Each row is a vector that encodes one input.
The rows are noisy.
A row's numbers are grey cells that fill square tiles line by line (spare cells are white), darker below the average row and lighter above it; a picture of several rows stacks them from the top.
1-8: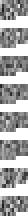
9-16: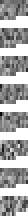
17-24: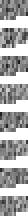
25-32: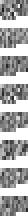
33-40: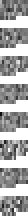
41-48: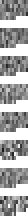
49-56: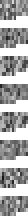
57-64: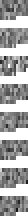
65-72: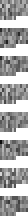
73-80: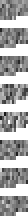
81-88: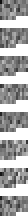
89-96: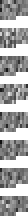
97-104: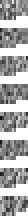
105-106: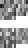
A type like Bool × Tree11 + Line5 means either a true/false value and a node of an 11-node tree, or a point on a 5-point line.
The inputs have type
List2(Line7) + Tree9.
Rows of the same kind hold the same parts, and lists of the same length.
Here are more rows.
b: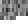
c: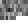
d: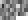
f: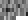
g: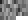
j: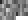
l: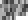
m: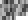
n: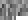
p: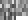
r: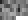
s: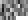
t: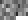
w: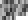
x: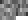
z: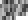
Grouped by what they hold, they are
b, c, f
d, n, p, s
g, j, r, t, x
l, m, w, z

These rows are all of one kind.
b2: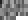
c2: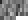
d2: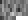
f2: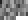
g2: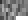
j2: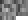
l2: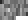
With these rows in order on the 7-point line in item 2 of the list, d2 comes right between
c2 and l2.
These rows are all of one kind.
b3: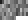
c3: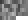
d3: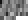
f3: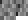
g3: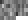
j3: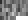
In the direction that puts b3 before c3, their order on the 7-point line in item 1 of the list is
d3, f3, g3, b3, c3, j3.
